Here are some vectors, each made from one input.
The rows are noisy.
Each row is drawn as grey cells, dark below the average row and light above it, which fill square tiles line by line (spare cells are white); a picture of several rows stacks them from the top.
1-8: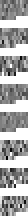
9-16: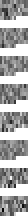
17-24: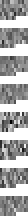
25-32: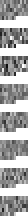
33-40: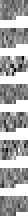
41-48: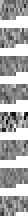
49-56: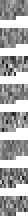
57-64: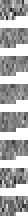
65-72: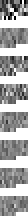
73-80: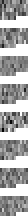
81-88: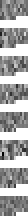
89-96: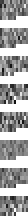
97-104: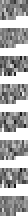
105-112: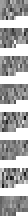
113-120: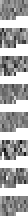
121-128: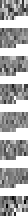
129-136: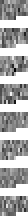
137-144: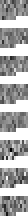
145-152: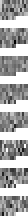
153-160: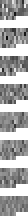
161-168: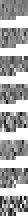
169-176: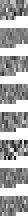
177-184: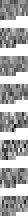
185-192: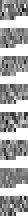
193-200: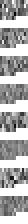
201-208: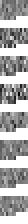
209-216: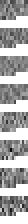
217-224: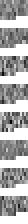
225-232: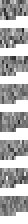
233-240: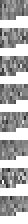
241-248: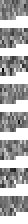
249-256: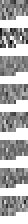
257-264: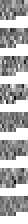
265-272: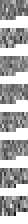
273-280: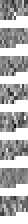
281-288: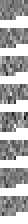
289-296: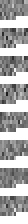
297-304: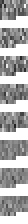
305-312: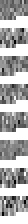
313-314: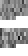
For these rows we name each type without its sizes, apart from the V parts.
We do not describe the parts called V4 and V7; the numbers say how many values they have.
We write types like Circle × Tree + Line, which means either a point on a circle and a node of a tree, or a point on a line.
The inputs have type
(Label + Tree) × V4 + List(Bool × V7).
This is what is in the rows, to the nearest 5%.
About 35% of them hold a value of V4, together with either a label, or a node of a tree. The rest are lists of items, each a true/false value and a value of V7.
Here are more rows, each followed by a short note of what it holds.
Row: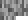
a list of two items
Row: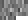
a list of three items
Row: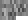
a list of one item
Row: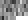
a list of two items
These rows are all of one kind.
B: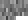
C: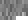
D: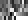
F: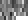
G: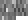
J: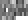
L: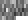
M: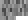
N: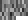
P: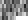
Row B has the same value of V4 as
C and P.
